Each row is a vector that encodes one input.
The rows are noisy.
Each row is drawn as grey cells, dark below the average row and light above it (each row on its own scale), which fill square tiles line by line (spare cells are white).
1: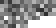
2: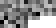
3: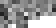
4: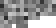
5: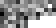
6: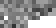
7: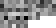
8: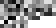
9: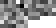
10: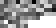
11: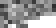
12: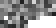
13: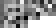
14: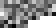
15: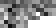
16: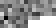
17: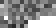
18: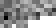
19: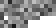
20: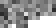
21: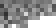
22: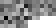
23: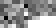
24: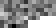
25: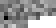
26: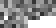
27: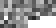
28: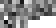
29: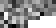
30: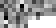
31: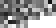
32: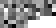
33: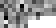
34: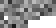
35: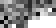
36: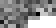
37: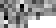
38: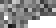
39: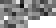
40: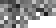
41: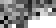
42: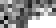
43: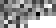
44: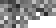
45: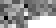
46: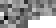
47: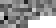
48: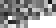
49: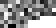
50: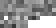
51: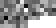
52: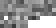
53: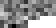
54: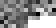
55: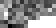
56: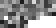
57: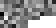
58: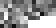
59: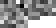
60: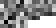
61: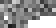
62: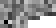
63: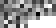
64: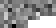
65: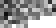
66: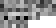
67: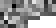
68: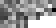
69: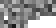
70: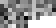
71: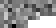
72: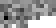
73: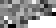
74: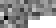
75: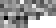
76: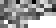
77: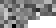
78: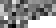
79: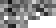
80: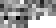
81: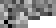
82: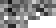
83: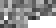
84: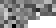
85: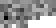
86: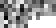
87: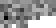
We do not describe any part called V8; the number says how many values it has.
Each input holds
one of 9 labels, together with either a point on a 6-point line, or a value of V8.
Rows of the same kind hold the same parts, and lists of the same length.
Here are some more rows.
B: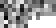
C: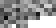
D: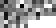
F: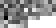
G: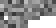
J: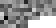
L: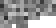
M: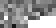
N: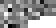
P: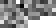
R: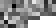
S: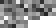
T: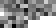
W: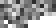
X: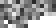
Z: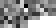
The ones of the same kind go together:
B, C, D, F, J, L, W, X, Z
G, M, N, P, R, S, T

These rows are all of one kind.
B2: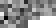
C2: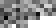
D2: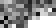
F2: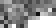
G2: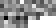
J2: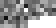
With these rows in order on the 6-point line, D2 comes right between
B2 and F2.
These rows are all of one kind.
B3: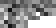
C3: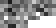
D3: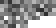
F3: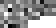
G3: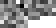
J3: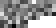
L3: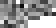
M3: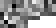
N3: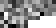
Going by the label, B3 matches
C3 and D3.
